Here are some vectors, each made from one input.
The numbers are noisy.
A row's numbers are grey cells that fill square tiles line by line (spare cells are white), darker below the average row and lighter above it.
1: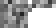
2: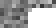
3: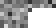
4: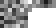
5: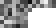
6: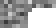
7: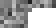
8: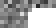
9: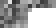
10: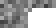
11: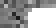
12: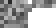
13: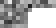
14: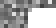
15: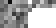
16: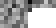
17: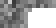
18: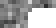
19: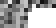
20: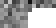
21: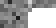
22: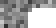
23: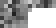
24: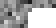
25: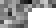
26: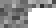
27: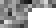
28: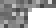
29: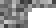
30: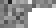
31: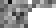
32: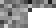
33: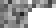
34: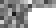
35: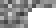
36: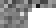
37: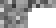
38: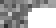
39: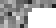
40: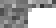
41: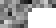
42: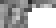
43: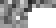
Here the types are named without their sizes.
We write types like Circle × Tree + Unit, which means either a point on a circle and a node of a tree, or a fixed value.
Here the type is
(Bool × Bool × Bool + Unit) × Line.
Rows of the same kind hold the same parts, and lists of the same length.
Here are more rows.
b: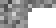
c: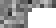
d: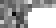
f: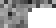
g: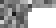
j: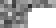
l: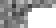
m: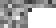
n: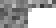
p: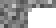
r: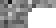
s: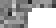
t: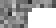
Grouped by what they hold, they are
b, d, f, g, j, l, m, r
c, n, p, s, t

